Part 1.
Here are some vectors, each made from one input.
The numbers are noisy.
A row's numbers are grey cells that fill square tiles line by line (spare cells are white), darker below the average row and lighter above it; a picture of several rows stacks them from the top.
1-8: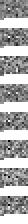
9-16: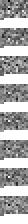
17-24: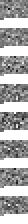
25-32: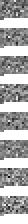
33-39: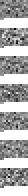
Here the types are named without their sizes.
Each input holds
a point on each of two lines and a true/false value.
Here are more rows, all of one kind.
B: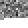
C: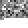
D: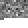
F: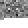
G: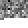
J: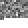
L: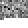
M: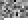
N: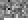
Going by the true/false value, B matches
C, F and M.
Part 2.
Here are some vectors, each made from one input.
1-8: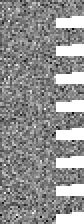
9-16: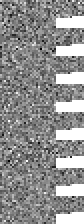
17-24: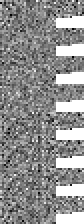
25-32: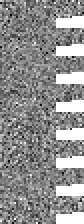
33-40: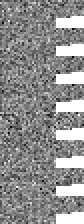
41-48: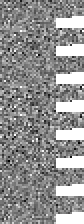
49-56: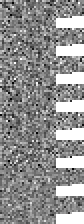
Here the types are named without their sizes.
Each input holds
either a point on a line, or a node of a tree.
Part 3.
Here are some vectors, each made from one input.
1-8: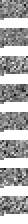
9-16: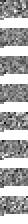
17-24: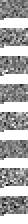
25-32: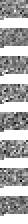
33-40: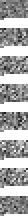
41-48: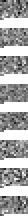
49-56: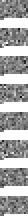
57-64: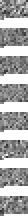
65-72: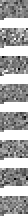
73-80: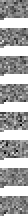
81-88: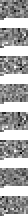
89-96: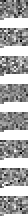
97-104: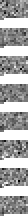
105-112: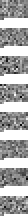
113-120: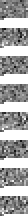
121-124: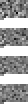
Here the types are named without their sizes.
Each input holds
either a point on a circle, or a point on each of two lines.
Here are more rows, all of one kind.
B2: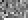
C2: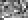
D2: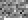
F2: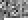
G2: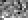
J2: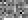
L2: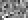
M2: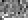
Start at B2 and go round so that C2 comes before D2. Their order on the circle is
B2, L2, M2, C2, G2, J2, D2, F2.
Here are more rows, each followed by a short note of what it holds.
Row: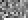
a point on a circle
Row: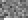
a point on each of two lines
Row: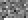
a point on each of two lines
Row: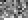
a point on a circle
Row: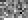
a point on a circle
